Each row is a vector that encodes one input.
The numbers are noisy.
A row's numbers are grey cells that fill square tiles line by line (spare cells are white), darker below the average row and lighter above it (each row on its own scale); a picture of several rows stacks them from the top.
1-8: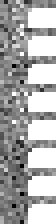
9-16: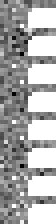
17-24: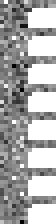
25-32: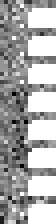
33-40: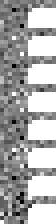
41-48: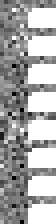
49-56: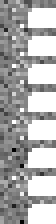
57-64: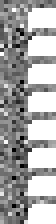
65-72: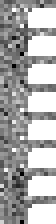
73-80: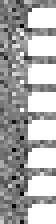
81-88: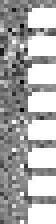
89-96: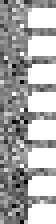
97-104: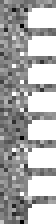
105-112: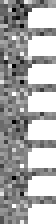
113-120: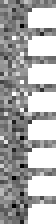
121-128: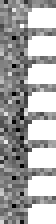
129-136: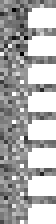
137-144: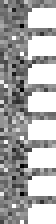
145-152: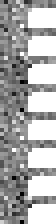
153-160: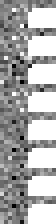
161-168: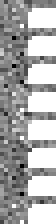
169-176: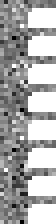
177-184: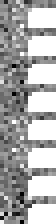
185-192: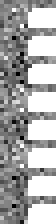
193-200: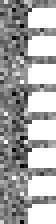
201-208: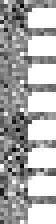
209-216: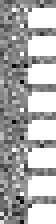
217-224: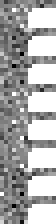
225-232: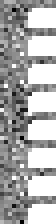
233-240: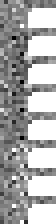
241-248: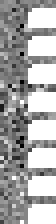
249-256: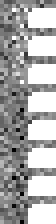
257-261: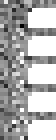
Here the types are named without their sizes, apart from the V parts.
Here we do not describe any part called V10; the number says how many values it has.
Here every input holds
a list of items, each a true/false value and a value of V10.
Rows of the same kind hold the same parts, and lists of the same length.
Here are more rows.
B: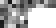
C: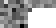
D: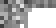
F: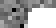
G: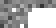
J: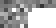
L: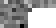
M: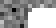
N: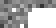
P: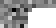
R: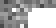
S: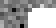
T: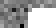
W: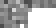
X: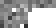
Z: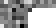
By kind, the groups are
B
C, F, L, M, P, S, T, Z
D, G, J, N, R, W, X

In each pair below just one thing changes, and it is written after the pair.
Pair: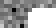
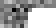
the value of V10 in item 1 of the list
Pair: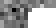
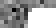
the value of V10 in item 1 of the list
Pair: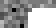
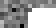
the value of V10 in item 2 of the list
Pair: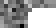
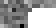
the value of V10 in item 2 of the list
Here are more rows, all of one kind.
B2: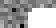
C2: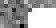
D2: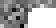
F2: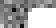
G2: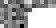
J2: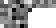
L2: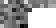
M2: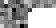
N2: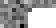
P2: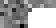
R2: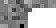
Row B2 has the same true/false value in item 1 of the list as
D2 and F2.
